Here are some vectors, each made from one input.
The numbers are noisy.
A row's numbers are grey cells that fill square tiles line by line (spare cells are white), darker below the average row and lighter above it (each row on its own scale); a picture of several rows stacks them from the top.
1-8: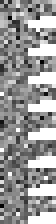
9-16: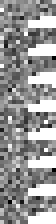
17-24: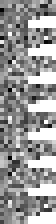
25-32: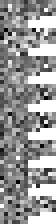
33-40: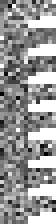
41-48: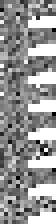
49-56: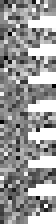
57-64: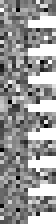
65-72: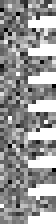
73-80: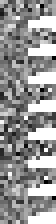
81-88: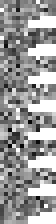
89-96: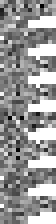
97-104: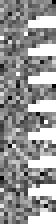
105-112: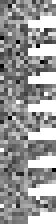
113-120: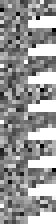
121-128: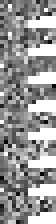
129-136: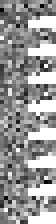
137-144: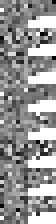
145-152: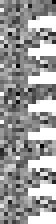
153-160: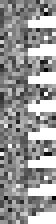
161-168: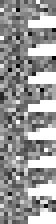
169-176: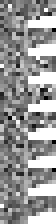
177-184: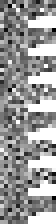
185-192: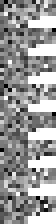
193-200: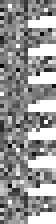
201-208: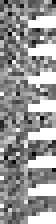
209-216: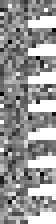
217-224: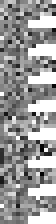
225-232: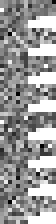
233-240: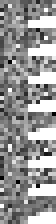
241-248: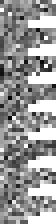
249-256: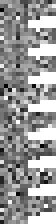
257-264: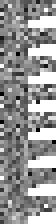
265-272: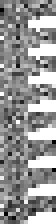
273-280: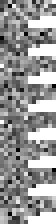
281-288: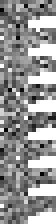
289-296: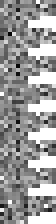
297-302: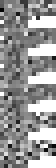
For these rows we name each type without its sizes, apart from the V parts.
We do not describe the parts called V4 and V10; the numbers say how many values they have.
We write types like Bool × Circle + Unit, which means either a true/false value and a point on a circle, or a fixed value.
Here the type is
Bool × Bool × Bool × (Unit + V4 × V10) + List(Circle).
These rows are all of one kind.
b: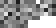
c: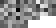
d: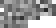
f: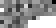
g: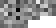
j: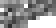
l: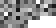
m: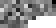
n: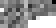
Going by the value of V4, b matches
j and l.
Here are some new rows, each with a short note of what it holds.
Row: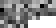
a list of three items
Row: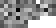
three true/false values, a value of V4 and a value of V10
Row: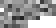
three true/false values, a value of V4 and a value of V10
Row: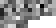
a list of one item
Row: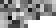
the empty list
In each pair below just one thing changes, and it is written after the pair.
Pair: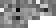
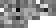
the value of V4
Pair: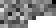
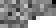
the value of V10
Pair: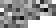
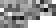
the value of V10
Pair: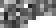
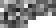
the value of V4
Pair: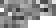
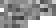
the value of V4
